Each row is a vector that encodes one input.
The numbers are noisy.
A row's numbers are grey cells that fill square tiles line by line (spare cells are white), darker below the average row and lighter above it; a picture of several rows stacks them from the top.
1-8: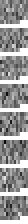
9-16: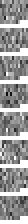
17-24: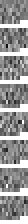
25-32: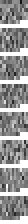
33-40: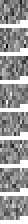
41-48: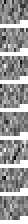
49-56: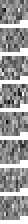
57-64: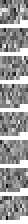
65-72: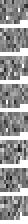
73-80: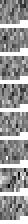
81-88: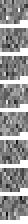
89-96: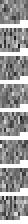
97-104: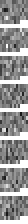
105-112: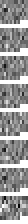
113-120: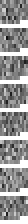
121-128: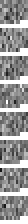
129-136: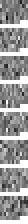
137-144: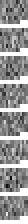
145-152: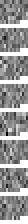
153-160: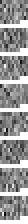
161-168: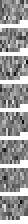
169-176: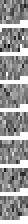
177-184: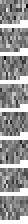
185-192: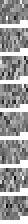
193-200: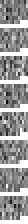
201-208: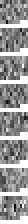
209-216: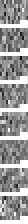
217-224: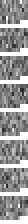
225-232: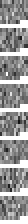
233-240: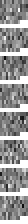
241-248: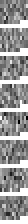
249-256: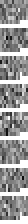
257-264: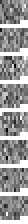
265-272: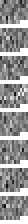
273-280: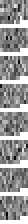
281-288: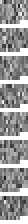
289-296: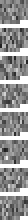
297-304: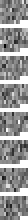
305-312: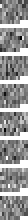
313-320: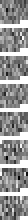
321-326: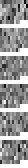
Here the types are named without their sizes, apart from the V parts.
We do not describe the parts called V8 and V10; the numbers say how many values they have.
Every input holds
either a point on each of two circles, or five true/false values and a value of V8, or two values of V10.
